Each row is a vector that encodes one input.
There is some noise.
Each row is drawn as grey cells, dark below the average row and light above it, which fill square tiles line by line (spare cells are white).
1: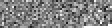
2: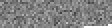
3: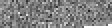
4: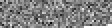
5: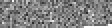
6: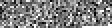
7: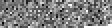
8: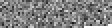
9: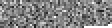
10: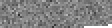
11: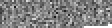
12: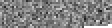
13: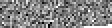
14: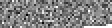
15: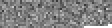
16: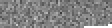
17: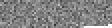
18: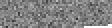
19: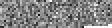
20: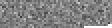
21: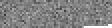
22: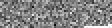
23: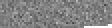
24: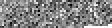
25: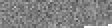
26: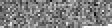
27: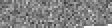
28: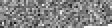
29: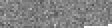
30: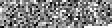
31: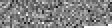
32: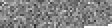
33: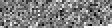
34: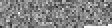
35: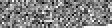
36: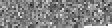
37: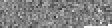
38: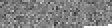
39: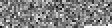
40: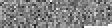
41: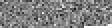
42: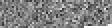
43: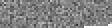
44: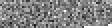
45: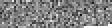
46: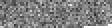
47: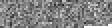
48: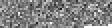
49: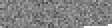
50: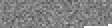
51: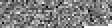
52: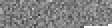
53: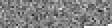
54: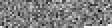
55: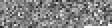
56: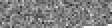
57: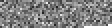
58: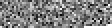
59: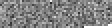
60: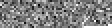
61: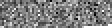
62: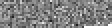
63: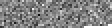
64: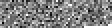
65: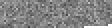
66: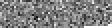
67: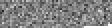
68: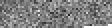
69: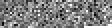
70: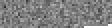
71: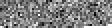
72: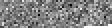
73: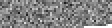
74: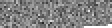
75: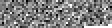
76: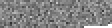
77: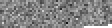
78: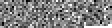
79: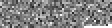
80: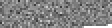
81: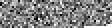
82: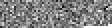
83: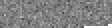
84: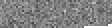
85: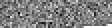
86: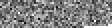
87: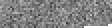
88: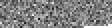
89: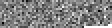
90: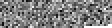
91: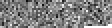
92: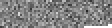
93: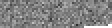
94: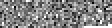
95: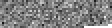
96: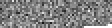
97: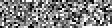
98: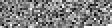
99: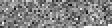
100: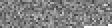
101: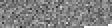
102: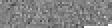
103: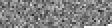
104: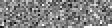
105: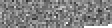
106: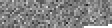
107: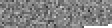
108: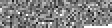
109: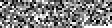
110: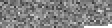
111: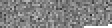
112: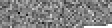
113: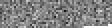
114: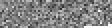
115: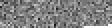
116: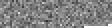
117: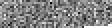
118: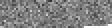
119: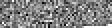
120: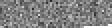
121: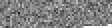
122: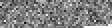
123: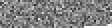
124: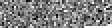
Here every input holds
three labels (each one of 5) and four true/false values.
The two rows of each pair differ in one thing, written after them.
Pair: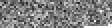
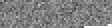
one of the three labels
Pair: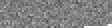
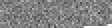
one of the four true/false values
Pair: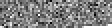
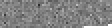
one of the three labels
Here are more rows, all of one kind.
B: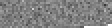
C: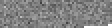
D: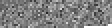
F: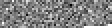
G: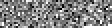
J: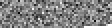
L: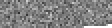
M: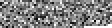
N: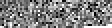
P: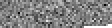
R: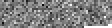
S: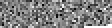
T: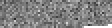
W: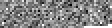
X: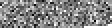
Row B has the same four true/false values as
G, J, N and T.
